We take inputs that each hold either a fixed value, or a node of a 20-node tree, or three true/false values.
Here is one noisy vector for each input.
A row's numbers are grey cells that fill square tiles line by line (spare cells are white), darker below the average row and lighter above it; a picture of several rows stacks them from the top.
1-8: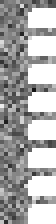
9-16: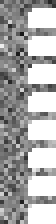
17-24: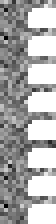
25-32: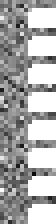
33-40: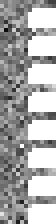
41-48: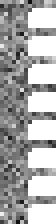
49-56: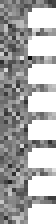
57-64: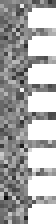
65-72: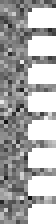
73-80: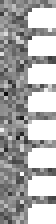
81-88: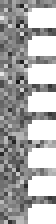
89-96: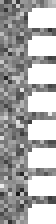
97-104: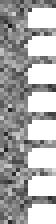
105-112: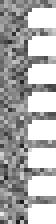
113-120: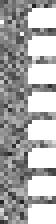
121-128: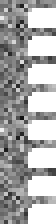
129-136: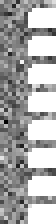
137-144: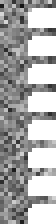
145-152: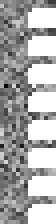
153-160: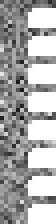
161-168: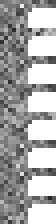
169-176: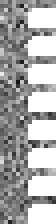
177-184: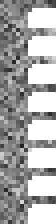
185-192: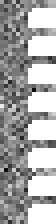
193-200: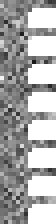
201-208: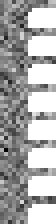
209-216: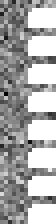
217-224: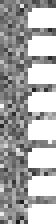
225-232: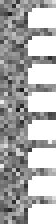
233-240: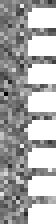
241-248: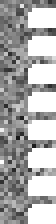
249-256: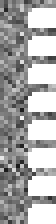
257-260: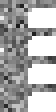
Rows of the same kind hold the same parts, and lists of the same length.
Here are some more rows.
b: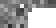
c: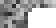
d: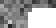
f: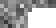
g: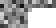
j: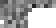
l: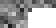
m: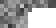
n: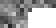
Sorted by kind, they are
b, d, f, m
c, g, j
l, n

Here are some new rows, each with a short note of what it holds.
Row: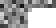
a node of a 20-node tree
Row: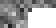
a fixed value
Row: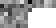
a node of a 20-node tree
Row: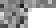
a node of a 20-node tree
